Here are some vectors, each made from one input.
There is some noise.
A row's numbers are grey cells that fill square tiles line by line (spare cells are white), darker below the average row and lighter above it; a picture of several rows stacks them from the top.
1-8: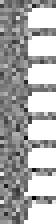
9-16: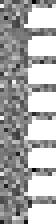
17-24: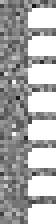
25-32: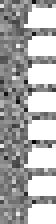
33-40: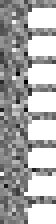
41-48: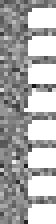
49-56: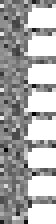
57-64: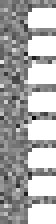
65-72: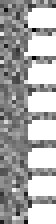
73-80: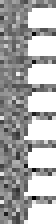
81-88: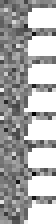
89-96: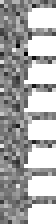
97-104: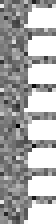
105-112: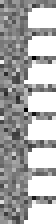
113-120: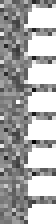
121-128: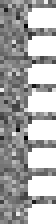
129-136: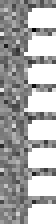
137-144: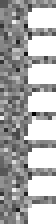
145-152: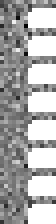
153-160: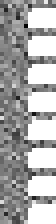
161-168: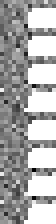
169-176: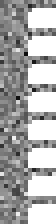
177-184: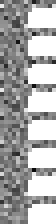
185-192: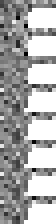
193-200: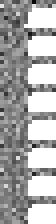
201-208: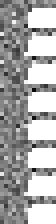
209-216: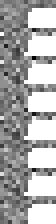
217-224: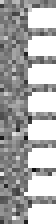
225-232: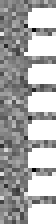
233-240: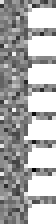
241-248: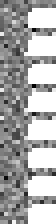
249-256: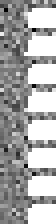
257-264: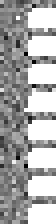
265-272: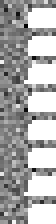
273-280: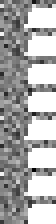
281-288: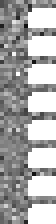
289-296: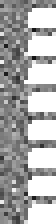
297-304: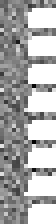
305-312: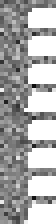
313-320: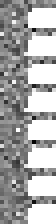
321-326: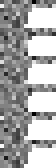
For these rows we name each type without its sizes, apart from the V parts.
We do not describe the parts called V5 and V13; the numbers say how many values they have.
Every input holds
either a value of V5 and a value of V13, or a list of points on a line.
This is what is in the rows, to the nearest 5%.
About 30% of them hold a value of V5 and a value of V13. The rest are lists of points on a line.
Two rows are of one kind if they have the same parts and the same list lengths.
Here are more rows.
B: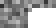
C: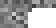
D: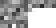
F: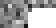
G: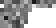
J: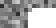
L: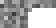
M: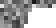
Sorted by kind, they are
B, J
C
D
F, L
G, M

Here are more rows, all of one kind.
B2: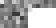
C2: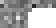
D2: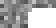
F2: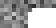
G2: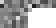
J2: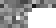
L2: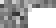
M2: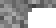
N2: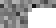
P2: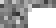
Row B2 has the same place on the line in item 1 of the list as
G2, L2 and P2.
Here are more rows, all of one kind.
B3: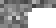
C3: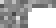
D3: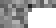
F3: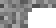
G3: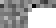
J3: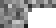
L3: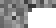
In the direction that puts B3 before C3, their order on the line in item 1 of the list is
J3, D3, L3, B3, F3, C3, G3.
